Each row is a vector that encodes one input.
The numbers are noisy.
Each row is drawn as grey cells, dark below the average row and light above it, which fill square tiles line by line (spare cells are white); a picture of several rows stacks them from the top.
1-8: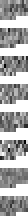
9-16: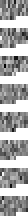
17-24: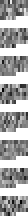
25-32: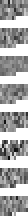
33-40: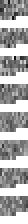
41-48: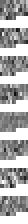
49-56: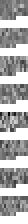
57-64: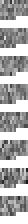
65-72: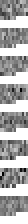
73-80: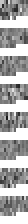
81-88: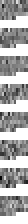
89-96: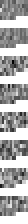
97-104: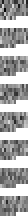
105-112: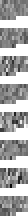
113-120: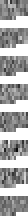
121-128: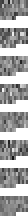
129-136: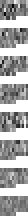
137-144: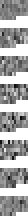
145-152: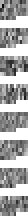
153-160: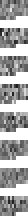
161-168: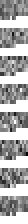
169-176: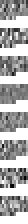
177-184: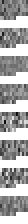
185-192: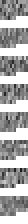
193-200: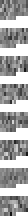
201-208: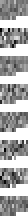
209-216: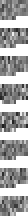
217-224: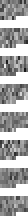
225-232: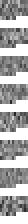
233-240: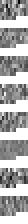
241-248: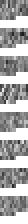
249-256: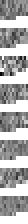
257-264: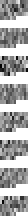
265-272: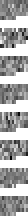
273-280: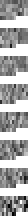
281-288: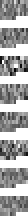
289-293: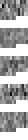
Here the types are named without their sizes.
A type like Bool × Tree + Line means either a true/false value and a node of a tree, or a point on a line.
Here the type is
Line + List(Circle + Line).
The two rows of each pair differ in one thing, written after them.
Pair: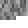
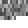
the place on the circle in item 1 of the list
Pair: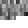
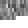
the place on the line in item 2 of the list
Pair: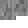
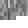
the place on the circle in item 1 of the list
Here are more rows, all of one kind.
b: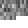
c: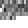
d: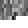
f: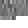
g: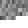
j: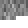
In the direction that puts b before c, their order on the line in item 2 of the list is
b, g, j, d, c, f.
